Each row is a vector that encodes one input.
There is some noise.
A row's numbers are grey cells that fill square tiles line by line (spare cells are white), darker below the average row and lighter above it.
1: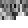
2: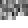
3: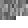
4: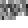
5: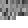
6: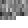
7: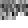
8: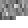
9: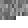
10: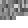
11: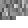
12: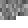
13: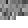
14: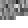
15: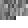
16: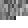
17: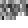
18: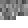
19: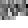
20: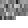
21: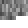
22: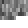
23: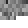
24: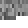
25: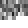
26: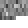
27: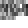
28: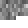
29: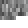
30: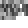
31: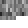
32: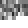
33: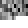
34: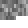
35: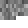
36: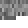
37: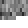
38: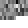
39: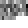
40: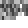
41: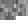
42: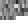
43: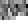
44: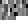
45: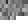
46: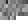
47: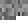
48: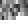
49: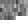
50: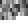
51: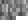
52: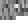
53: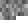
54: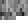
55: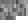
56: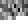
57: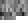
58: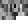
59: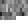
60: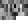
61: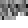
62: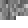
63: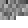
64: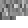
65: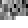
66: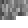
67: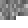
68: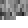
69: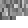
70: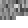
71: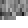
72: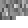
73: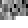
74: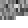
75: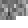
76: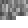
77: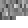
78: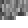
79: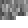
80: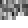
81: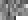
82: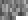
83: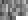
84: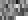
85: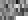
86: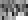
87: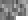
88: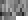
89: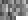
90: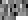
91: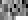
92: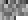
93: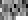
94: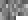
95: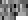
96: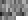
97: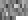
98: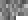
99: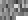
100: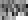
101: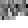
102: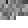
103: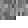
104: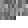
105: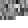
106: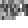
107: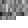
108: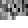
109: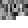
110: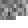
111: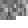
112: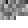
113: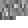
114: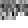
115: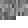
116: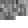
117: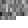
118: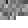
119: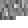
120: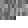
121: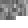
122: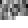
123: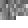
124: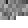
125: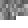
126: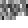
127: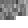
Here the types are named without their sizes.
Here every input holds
either a point on a circle and a true/false value, or a node of a tree.
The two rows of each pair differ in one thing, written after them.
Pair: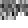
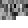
the place on the circle
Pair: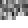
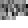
the place on the circle
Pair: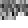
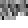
the true/false value
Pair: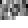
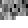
the place on the circle
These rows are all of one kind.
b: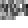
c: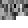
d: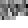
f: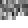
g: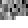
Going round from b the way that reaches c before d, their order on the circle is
b, c, g, f, d.
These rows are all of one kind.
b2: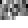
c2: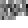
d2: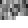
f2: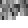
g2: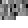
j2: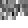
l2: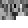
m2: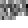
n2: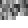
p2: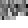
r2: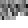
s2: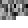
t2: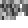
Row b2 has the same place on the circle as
d2, f2, j2 and n2.
